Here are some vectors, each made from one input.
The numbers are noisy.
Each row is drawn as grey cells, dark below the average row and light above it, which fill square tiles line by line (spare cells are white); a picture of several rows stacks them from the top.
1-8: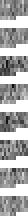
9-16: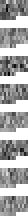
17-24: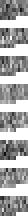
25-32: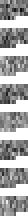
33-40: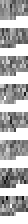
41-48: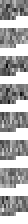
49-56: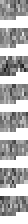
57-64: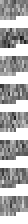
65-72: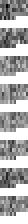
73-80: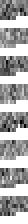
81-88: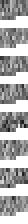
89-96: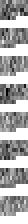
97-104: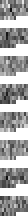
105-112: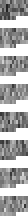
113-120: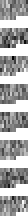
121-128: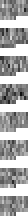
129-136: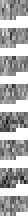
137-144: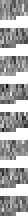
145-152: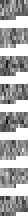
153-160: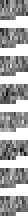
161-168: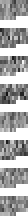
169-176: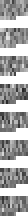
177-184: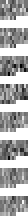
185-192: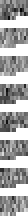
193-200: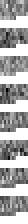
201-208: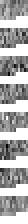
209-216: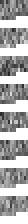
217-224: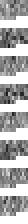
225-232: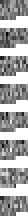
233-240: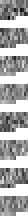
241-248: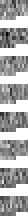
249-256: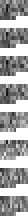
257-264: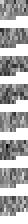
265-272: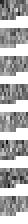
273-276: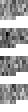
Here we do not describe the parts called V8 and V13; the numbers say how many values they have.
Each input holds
either a point on a 7-point line, or a node of an 11-node tree and a value of V13, or a value of V8.
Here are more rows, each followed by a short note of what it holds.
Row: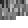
a point on a 7-point line
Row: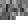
a value of V8
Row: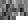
a value of V8
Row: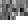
a value of V8
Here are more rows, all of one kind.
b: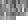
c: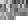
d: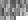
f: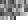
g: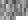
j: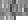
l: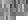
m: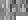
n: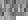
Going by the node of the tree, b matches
f and g.
